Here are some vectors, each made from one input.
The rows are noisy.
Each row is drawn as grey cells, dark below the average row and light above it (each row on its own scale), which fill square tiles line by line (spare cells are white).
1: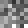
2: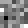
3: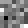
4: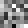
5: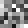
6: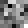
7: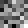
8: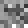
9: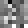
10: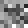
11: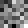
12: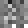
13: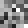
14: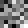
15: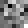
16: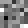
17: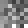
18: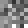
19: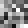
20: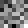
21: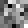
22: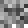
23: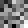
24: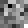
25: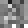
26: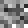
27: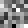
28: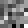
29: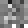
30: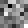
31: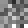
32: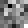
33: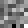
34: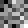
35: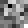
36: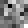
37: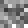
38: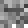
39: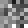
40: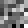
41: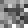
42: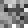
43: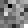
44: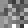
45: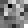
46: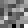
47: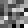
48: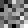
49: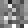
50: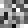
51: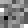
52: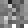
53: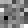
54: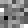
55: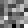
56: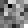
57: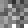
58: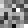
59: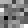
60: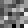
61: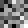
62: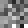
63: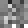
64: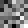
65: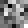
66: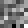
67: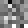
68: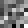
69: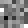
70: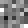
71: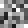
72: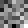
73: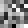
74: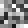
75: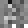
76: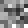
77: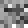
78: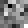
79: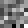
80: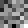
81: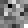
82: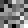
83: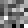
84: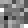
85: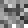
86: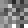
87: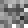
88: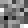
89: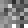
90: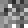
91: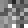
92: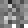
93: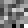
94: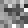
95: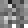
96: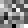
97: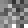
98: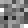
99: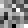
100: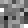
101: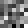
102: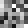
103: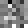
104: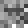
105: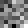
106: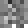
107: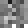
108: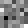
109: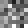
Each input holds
a point on an 8-point circle.
